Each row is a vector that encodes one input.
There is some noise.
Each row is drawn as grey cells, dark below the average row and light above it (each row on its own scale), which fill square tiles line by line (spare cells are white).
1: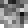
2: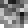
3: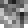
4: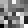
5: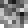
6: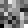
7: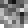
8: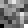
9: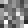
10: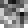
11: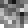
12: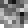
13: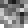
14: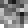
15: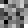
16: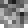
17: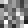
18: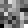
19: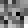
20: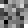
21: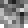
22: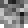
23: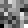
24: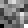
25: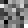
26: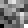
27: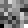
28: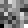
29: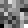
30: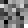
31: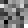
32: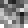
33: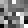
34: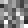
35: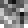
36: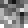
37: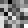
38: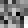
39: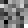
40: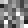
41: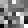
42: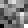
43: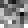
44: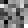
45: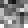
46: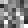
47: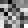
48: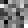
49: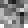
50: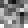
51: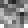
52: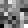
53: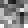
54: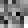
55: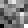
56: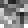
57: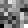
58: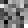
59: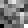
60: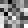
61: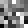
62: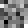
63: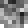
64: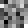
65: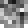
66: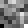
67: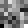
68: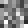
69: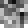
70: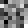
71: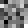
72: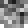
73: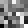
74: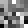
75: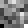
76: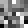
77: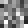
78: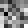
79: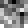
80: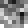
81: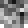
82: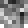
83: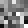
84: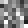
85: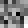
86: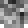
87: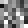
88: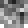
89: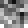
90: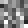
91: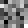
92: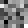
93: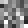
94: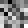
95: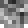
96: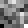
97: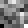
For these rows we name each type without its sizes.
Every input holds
three true/false values.
